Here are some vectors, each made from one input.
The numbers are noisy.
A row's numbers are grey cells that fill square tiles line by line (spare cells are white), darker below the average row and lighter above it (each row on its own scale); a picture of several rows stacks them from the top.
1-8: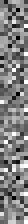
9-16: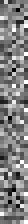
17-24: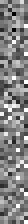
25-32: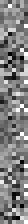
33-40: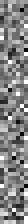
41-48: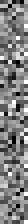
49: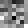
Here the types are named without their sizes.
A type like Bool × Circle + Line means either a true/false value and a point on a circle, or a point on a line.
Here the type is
Bool × Bool × Bool × Bool × Tree.
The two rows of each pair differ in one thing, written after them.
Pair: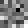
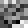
one of the four true/false values
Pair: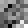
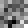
one of the four true/false values
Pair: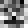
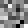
one of the four true/false values
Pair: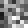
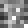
one of the four true/false values
